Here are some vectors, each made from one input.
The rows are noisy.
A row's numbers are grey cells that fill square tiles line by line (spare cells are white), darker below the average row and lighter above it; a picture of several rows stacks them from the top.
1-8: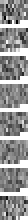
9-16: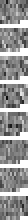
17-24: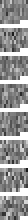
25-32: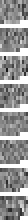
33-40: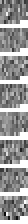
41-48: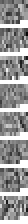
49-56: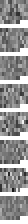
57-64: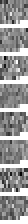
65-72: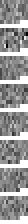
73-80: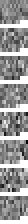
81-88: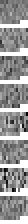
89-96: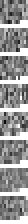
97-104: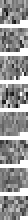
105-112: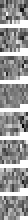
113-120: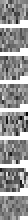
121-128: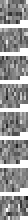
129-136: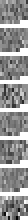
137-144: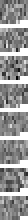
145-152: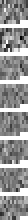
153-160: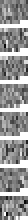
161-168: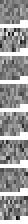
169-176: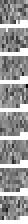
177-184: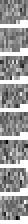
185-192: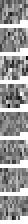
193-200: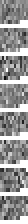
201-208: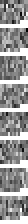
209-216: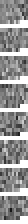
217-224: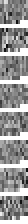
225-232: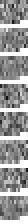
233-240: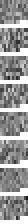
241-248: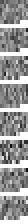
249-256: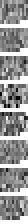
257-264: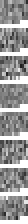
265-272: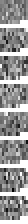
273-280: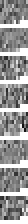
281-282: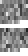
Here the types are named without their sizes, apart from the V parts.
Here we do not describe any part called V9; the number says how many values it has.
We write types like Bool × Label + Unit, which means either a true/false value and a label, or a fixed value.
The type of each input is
(Circle + Line) × Line × List(V9).
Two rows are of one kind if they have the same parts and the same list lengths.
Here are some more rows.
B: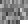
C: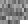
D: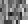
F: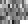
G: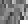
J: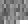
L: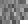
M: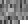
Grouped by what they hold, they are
B
C
D, J
F
G
L, M

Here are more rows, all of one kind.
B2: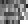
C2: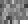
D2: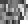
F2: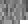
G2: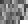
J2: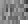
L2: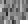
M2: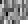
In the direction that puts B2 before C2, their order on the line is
M2, G2, J2, B2, F2, D2, L2, C2.
